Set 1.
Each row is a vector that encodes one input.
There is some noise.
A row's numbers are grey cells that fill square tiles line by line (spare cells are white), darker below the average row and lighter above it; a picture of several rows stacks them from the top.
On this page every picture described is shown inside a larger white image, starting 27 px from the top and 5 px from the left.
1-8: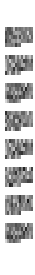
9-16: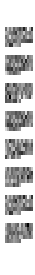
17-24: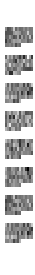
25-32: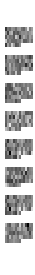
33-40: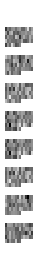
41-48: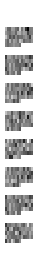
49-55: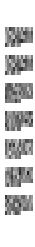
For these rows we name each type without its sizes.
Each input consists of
a label.
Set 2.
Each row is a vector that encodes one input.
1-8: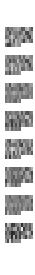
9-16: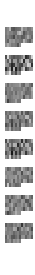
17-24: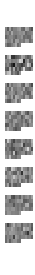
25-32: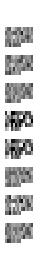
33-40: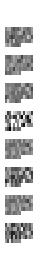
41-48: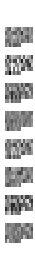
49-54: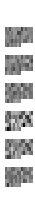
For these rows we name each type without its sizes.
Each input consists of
four true/false values.
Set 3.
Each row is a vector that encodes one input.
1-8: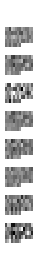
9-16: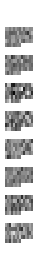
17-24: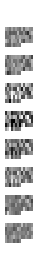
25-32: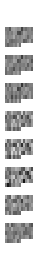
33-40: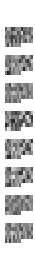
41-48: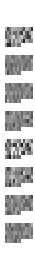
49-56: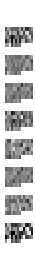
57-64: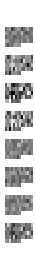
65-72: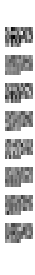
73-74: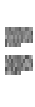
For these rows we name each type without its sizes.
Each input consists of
four true/false values.
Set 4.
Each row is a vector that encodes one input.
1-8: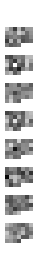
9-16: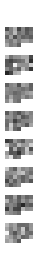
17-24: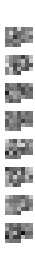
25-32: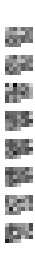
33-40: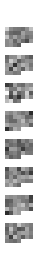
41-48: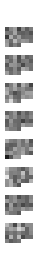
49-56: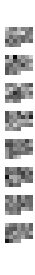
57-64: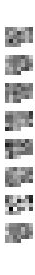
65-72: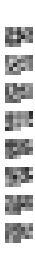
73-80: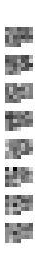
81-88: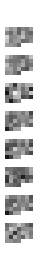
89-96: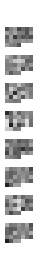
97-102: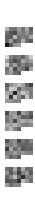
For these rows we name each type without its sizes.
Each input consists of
a label.
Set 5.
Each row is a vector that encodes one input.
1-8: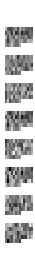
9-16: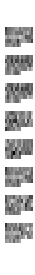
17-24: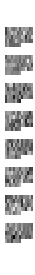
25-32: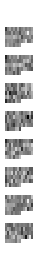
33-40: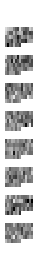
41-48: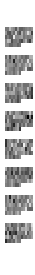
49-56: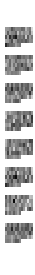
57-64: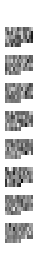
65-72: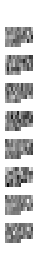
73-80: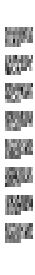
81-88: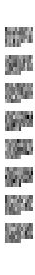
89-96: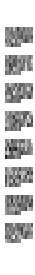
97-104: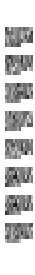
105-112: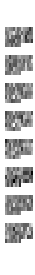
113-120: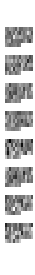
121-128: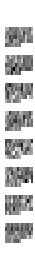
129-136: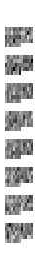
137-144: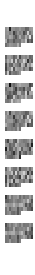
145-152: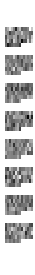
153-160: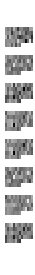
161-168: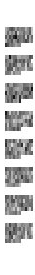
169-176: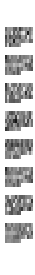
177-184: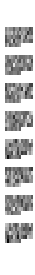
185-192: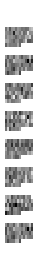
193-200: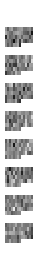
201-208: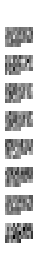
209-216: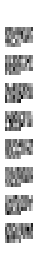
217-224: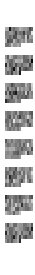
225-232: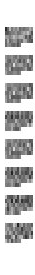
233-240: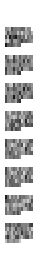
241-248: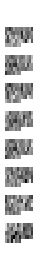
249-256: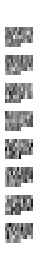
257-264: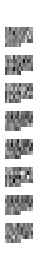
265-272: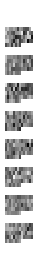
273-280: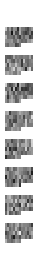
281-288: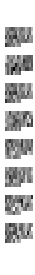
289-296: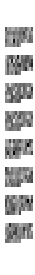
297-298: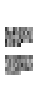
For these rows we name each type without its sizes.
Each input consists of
either a fixed value, or a node of a tree.
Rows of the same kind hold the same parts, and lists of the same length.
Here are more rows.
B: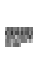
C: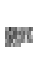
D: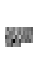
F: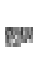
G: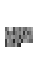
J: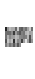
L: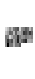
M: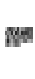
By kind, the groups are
B, C, D, F, G, J, M
L

